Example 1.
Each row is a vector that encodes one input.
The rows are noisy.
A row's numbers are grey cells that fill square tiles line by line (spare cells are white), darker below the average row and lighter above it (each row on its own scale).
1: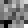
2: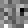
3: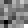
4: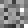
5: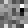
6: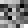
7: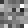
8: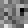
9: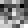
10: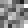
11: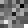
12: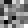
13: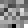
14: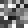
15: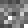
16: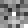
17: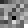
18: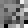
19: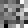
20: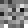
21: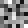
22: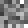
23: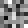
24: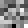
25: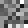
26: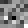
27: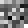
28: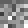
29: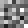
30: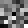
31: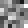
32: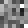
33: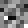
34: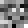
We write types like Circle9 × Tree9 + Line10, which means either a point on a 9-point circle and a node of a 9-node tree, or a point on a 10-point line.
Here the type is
Circle8.
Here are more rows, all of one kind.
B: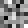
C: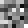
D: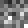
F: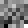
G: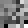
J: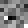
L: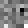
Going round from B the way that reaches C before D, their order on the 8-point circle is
B, C, D, G, F, J, L.
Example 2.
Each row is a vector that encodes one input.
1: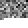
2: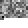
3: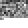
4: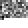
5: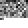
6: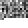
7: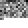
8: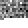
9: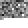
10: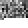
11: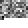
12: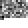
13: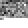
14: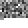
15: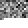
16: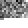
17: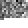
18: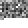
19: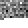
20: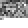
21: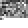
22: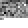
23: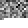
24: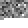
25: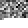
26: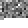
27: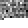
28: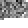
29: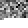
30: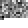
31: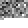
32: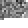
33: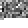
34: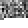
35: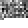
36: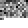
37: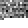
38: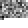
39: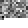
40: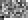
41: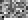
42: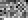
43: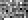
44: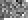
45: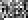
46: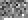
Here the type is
Tree10.
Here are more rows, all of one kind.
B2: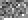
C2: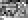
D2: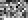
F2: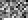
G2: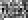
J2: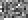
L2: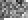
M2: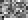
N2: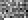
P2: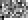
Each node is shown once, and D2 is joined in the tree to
C2 and F2.
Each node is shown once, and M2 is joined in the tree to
P2.
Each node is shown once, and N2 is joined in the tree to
G2.
